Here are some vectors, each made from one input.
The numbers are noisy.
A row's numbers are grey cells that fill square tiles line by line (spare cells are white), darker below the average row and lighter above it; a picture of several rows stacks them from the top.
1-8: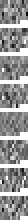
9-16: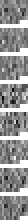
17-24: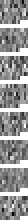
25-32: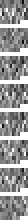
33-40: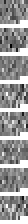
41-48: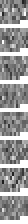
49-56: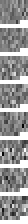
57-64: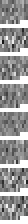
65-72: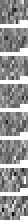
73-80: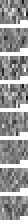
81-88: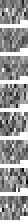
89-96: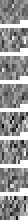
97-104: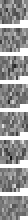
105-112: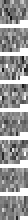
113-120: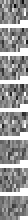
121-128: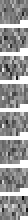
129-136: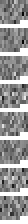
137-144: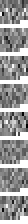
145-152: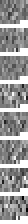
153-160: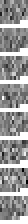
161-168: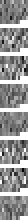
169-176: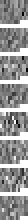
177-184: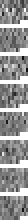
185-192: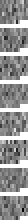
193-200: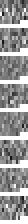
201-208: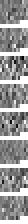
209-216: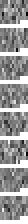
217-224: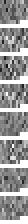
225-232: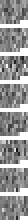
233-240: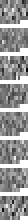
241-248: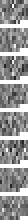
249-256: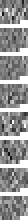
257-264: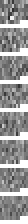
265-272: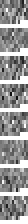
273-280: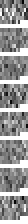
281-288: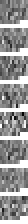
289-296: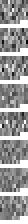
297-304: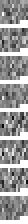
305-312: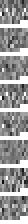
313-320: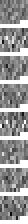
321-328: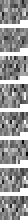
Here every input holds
either a point on a 7-point line and three true/false values, or a list of up to three points on a 10-point line.
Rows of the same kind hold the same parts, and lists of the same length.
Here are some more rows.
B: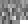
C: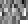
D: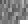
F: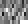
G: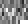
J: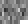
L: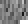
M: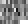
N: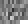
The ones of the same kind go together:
B
C, F, G
D, L
J, N
M

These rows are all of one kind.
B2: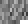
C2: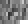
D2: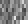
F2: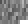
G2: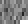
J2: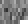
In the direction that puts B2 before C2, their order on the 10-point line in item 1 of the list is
D2, J2, G2, B2, F2, C2.
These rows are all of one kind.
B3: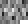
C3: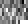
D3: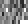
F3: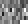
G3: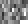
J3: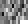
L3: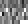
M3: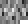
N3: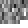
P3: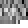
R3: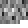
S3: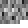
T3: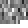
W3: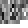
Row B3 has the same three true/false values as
M3, P3, R3 and S3.
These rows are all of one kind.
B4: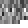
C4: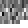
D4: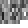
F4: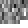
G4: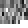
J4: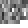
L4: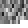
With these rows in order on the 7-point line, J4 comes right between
B4 and F4.
